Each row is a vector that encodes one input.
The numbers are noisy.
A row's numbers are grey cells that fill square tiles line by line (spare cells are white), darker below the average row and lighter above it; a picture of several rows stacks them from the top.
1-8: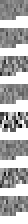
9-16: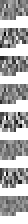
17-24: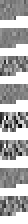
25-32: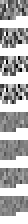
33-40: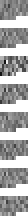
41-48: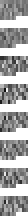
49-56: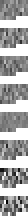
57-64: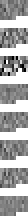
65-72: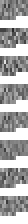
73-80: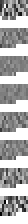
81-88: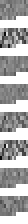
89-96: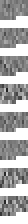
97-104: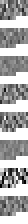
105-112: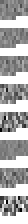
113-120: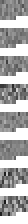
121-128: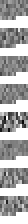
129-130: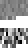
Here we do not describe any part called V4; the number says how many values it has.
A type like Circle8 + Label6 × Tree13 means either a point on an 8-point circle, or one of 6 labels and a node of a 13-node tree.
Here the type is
List2(Circle5 × V4 + Line5).
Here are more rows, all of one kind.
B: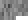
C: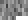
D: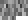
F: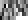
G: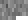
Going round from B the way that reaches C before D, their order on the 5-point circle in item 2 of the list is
B, C, F, G, D.
